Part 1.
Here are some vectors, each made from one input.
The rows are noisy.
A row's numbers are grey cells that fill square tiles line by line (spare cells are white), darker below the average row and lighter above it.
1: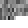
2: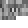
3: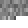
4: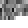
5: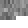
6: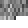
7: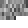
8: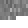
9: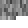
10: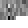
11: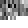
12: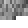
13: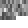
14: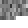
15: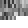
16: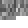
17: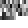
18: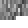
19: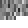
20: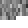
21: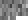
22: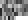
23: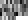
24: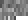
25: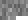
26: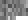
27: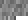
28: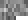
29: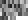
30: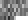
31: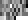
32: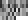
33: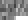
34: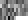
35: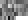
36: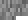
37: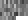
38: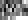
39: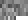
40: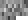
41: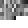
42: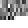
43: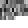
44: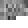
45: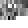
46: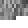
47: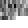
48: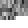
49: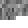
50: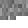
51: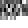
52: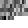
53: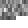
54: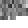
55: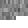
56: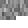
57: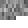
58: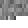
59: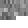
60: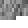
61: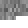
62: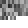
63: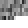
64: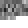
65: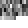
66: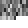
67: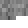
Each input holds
a list of up to two points on a 5-point line.
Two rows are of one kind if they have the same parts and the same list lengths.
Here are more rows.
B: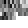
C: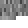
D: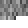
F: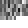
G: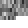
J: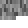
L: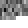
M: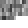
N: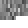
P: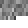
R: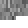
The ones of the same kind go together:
B, F
C, D, J, L, N, P, R
G, M

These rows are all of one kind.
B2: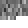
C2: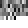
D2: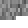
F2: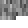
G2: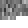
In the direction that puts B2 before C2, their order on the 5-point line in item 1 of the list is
F2, B2, G2, D2, C2.
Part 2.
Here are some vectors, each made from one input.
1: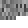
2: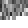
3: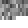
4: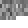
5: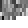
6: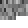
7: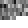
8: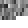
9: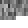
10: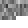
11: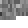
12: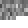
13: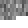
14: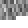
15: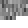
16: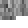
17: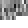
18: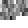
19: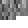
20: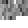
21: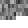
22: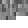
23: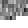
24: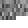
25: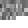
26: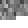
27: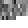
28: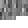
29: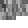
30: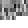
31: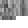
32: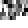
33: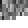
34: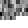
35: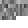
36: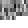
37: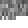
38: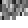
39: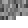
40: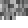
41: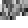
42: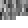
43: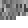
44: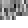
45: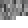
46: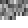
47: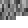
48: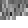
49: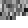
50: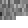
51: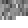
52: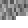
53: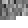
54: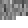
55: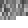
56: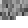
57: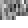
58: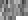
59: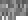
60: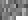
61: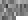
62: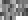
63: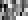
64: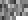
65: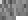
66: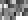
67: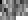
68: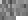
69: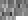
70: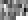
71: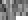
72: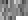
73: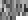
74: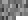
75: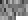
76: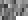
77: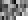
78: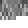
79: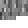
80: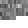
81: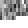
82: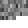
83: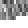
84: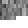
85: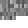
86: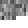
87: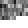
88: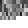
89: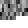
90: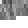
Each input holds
either a point on each of two 5-point circles, or a fixed value.
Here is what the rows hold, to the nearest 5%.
About 95% of them hold a point on each of two 5-point circles. The rest hold a fixed value.
